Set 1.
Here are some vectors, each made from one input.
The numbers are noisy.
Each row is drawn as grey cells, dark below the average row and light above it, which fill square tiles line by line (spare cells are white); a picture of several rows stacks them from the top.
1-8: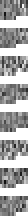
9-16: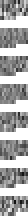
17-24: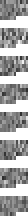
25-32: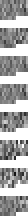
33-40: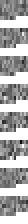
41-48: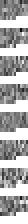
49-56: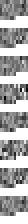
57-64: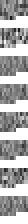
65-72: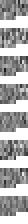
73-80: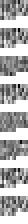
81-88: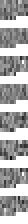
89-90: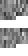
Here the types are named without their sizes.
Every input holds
a point on a line.
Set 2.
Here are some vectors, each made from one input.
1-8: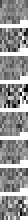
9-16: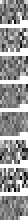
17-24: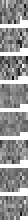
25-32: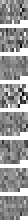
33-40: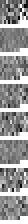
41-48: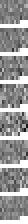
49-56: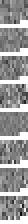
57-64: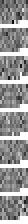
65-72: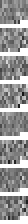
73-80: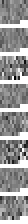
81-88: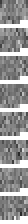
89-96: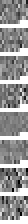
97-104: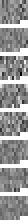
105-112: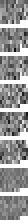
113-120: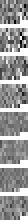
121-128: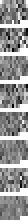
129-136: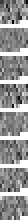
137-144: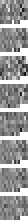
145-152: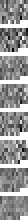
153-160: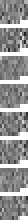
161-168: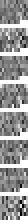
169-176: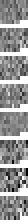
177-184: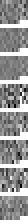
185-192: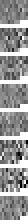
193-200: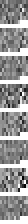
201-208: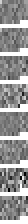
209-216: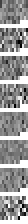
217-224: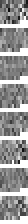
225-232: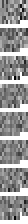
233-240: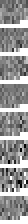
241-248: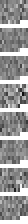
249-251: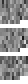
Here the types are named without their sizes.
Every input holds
a node of a tree.
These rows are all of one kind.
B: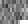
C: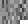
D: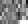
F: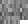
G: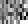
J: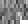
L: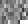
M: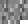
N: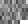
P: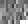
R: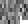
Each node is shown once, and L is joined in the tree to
M and P.
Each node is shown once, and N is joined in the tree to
J.
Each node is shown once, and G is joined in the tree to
R.
